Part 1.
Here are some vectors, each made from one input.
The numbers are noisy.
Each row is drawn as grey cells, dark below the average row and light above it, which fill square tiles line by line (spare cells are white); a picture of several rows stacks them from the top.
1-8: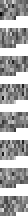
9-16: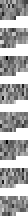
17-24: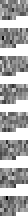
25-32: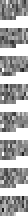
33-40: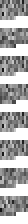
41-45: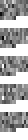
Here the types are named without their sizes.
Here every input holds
either a point on each of two circles, or a fixed value.
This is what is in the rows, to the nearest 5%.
About 80% of them hold a point on each of two circles. The rest hold a fixed value.
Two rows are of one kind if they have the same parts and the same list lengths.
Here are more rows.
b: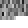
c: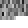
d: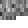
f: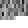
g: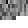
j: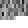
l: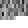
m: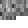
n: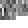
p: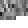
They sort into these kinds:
b, c, f, j, l
d, g, m, n, p

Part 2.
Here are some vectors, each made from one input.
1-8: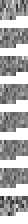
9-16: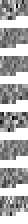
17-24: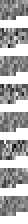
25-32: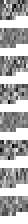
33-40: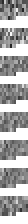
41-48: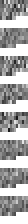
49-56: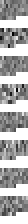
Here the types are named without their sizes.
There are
2 kinds of row.
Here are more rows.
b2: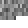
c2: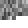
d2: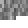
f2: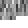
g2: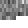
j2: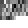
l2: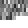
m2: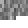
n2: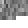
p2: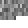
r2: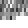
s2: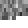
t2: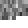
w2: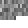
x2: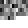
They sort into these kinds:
b2, c2, d2, g2, m2, n2, p2, s2, t2, w2
f2, j2, l2, r2, x2

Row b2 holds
three true/false values.
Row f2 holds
a point on a line.
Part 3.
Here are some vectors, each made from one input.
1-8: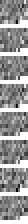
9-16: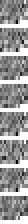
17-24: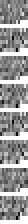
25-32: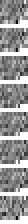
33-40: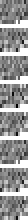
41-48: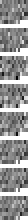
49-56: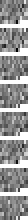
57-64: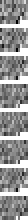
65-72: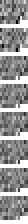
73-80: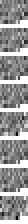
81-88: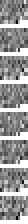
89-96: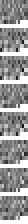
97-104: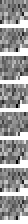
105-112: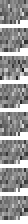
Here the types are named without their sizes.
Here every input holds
either a point on a circle, or a point on a line.
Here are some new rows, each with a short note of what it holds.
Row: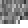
a point on a line
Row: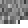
a point on a line
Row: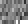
a point on a line
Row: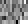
a point on a circle
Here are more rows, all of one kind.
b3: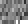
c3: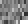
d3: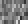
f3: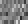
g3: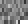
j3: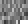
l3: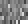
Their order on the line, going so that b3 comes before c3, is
l3, g3, j3, d3, f3, b3, c3.
